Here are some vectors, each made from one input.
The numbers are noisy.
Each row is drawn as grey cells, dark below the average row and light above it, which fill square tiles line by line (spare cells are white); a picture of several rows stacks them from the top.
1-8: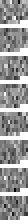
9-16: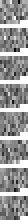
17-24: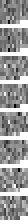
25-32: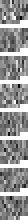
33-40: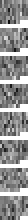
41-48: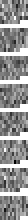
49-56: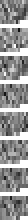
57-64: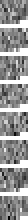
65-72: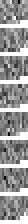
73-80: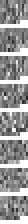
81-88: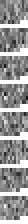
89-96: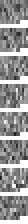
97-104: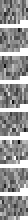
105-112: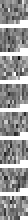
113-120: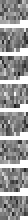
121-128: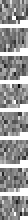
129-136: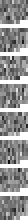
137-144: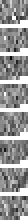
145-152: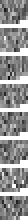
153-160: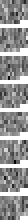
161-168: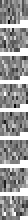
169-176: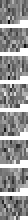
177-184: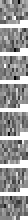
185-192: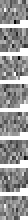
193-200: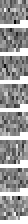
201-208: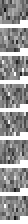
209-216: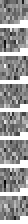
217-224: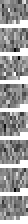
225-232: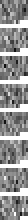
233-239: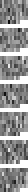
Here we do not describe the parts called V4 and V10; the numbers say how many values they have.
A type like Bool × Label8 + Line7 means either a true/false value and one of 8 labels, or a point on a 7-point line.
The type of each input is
Bool × V10 + (Circle9 + Unit) × V4.
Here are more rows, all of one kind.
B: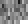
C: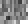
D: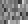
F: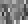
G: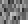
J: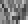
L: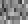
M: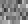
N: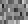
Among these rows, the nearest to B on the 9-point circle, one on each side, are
C and L.
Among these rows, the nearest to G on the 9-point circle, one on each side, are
D and M.
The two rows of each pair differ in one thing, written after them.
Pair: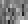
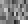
the true/false value
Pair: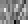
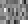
the value of V10
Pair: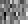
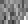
the value of V10
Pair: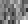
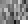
the true/false value
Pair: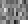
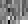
the true/false value
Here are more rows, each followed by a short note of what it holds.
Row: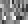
a value of V4
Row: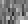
a true/false value and a value of V10
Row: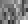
a true/false value and a value of V10
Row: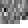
a point on a 9-point circle and a value of V4
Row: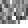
a value of V4
